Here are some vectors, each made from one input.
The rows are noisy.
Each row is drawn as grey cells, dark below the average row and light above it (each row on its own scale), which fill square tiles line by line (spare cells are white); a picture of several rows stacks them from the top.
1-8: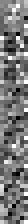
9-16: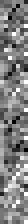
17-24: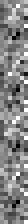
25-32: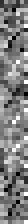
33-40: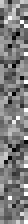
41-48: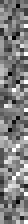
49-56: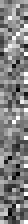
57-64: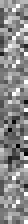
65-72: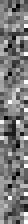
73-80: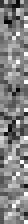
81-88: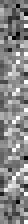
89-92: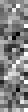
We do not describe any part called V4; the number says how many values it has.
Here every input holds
a list of up to two items, each one of 5 labels and a value of V4.
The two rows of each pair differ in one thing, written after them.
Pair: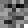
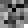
the label in item 2 of the list
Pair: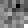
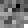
the label in item 1 of the list
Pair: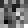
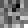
the label in item 1 of the list
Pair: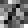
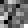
the label in item 2 of the list
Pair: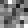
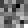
the value of V4 in item 1 of the list
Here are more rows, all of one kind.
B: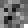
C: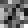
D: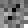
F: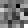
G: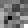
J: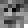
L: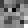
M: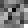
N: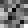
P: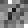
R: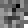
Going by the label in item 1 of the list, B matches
C and J.
